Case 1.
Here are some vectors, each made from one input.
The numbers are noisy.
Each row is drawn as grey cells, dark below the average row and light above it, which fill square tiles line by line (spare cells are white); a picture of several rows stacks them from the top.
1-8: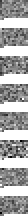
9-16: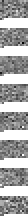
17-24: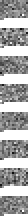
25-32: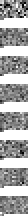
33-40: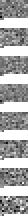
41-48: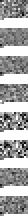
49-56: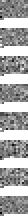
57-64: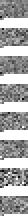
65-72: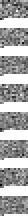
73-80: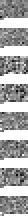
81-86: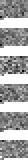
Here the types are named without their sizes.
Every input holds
either a fixed value, or four true/false values.
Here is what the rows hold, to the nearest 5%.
About 5% of them hold a fixed value. The rest hold four true/false values.
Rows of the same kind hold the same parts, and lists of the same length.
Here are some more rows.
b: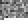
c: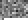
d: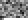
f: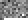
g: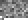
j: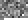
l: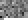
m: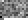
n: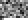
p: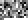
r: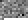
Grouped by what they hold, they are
b, c, d, f, g, j, l, m, n, r
p

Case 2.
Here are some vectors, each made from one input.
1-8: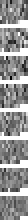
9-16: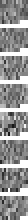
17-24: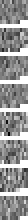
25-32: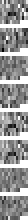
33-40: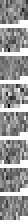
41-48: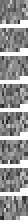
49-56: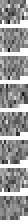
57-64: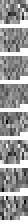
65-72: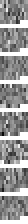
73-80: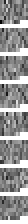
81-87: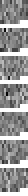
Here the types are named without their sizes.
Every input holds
a node of a tree.
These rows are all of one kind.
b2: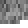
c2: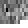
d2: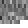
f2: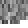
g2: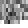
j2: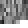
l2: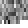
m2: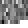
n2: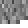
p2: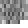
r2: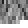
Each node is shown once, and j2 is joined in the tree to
m2.
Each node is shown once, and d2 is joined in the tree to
n2 and r2.
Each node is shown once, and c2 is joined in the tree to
b2.
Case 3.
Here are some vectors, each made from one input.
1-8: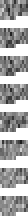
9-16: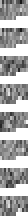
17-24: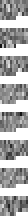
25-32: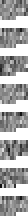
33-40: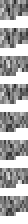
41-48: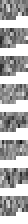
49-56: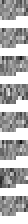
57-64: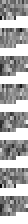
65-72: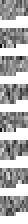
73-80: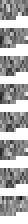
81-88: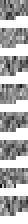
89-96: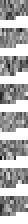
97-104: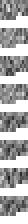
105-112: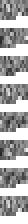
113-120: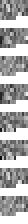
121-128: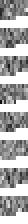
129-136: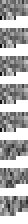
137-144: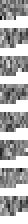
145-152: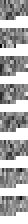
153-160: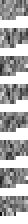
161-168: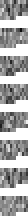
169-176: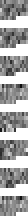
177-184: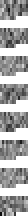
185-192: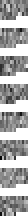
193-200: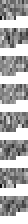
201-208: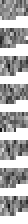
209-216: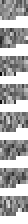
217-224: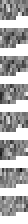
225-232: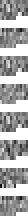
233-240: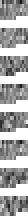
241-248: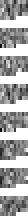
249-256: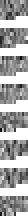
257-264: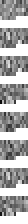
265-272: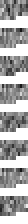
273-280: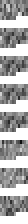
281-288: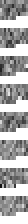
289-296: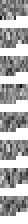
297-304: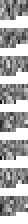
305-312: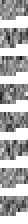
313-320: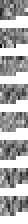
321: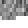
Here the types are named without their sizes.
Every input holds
a point on a line.
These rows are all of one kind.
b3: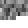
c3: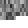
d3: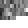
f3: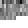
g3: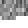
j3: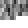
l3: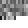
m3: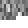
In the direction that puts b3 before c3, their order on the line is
j3, b3, c3, m3, g3, f3, d3, l3.
